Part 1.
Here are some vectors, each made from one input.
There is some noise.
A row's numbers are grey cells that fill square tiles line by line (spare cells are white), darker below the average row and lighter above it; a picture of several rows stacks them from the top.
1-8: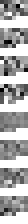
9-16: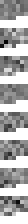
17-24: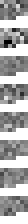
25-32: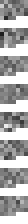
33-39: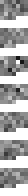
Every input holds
a point on a 5-point line.
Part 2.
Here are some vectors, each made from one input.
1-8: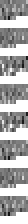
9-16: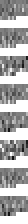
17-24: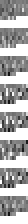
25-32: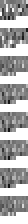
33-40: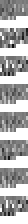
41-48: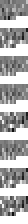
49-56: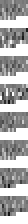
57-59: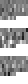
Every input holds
a point on a 6-point line.
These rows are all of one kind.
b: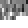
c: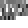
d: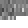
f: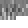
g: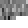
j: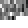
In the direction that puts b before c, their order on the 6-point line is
j, b, f, d, g, c.
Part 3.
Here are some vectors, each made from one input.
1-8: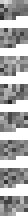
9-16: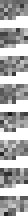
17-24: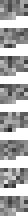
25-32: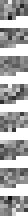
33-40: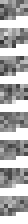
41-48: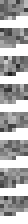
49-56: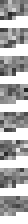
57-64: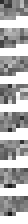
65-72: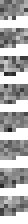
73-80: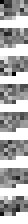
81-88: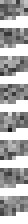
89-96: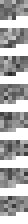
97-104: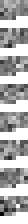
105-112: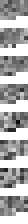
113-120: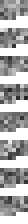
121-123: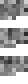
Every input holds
a point on a 17-point line.
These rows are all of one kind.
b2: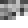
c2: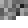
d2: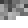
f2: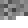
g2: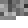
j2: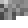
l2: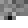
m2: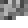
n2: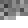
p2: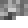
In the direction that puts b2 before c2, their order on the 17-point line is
j2, b2, p2, m2, l2, c2, f2, n2, d2, g2.
